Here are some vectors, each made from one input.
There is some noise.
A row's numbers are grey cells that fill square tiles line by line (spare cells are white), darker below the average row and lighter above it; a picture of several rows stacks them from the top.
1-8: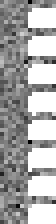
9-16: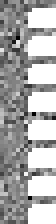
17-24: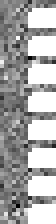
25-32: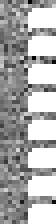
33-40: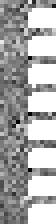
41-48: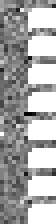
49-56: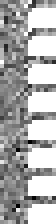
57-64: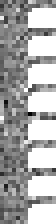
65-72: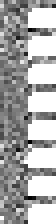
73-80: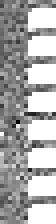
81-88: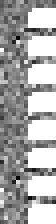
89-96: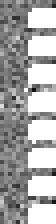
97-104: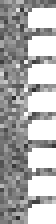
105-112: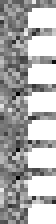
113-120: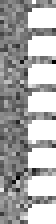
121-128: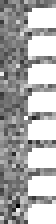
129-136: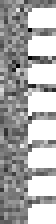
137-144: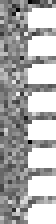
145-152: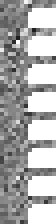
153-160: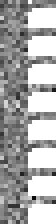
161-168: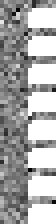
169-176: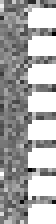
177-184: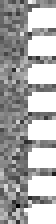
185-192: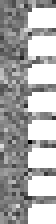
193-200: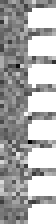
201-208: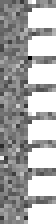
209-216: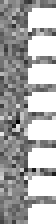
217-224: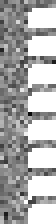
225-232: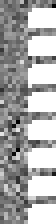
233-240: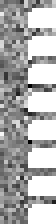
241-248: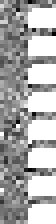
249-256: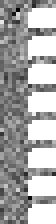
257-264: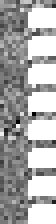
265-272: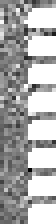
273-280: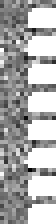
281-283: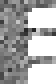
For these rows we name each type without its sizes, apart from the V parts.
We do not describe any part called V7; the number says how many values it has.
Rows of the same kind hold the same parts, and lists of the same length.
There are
2 kinds of row.
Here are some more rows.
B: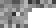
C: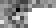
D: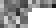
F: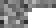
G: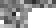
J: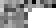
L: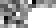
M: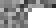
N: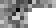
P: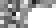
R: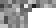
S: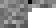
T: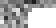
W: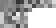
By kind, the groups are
B, C, D, F, N, P, S, W
G, J, L, M, R, T

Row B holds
a point on a line and two values of V7.
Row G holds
a point on each of two lines and a value of V7.
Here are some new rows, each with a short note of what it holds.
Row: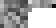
a point on a line and two values of V7
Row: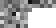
a point on a line and two values of V7
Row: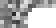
a point on a line and two values of V7
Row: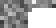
a point on a line and two values of V7
